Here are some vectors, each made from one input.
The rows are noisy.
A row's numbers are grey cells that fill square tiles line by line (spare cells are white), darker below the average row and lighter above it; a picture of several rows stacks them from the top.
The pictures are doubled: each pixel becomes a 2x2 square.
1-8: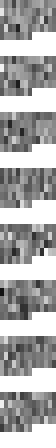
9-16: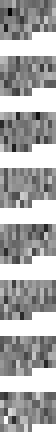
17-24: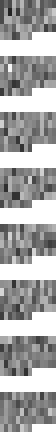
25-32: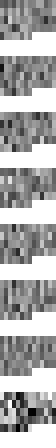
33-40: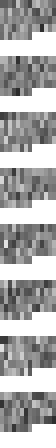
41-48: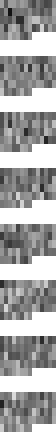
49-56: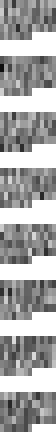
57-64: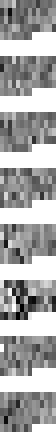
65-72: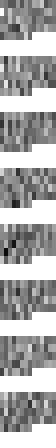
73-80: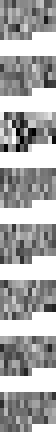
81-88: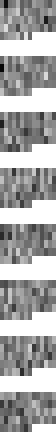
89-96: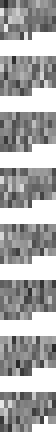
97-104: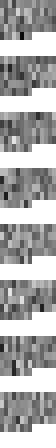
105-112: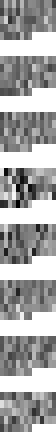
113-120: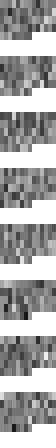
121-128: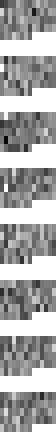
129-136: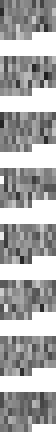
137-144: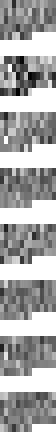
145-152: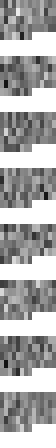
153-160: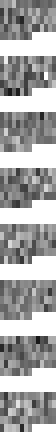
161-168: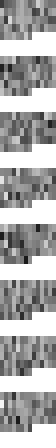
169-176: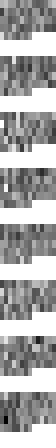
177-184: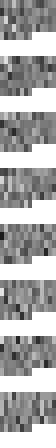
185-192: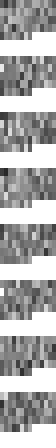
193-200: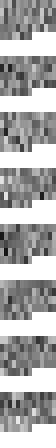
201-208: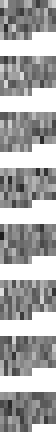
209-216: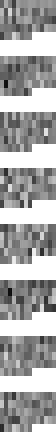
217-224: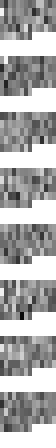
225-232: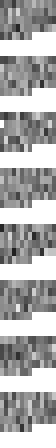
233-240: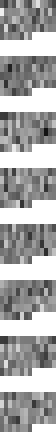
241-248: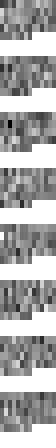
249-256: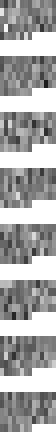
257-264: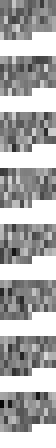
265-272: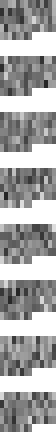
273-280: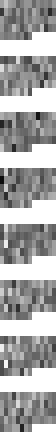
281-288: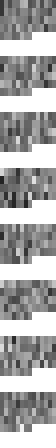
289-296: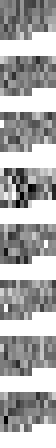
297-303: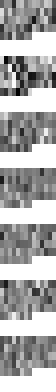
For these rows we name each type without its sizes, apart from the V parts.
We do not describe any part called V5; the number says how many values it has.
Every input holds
a list of items, each a point on a line and a value of V5.
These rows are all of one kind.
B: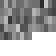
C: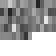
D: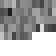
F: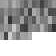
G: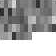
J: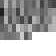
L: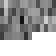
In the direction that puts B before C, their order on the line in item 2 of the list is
G, L, B, C, F, D, J.
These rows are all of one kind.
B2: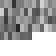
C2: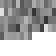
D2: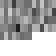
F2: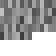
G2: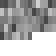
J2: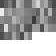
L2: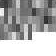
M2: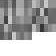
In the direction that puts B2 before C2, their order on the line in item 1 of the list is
F2, B2, D2, C2, L2, G2, M2, J2.
